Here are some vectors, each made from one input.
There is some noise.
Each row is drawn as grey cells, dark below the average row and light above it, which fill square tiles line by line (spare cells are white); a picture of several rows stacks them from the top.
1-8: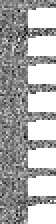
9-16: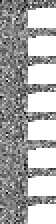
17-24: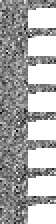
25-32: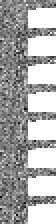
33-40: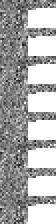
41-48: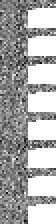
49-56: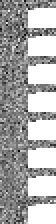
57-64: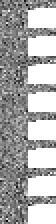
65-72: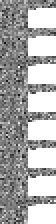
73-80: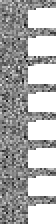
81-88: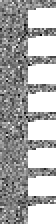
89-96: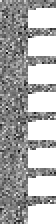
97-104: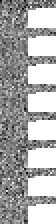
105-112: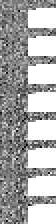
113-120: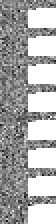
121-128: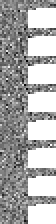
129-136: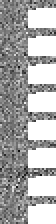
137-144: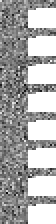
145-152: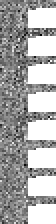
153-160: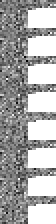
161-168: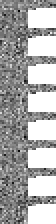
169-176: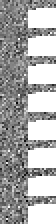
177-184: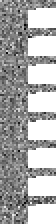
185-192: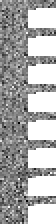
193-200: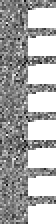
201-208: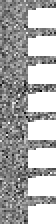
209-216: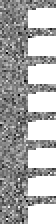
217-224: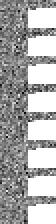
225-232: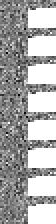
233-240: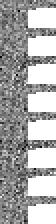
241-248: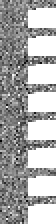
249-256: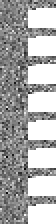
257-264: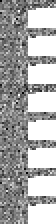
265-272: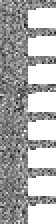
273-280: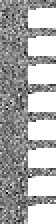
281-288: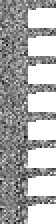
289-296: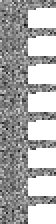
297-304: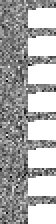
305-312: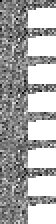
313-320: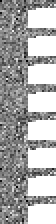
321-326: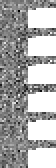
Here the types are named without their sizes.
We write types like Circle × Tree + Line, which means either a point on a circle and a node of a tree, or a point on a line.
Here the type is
Label + Line.
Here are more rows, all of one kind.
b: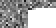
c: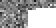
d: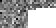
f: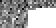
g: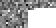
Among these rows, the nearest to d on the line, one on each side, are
c and f.
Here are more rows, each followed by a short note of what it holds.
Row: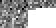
a point on a line
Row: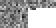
a label
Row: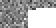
a label
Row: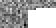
a label
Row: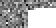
a point on a line
